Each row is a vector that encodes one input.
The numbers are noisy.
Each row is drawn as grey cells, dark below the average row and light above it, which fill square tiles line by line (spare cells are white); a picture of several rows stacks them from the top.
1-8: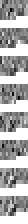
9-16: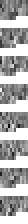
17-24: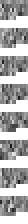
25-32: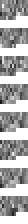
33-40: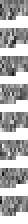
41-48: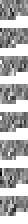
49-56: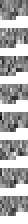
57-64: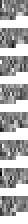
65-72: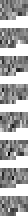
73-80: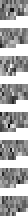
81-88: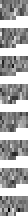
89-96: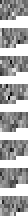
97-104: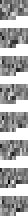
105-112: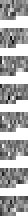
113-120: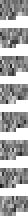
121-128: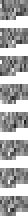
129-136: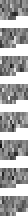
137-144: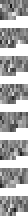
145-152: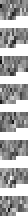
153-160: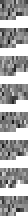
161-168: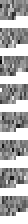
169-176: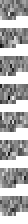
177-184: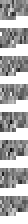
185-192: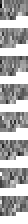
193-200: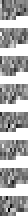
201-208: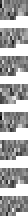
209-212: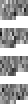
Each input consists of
a point on an 11-point circle, a point on a 9-point line and a true/false value.
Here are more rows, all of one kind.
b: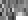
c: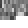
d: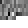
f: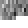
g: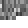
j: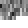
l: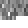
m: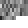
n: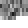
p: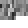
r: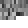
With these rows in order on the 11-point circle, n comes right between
b and j.
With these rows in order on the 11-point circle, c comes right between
d and l.
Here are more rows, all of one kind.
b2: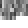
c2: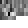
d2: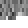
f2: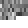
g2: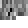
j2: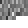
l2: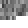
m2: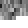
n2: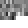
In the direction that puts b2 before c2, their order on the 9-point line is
l2, m2, b2, f2, j2, n2, d2, c2, g2.
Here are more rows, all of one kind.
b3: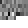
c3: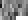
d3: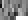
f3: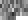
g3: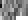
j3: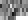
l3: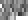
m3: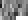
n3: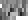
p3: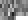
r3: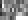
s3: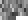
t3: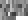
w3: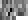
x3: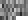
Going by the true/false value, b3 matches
l3, n3, w3 and x3.
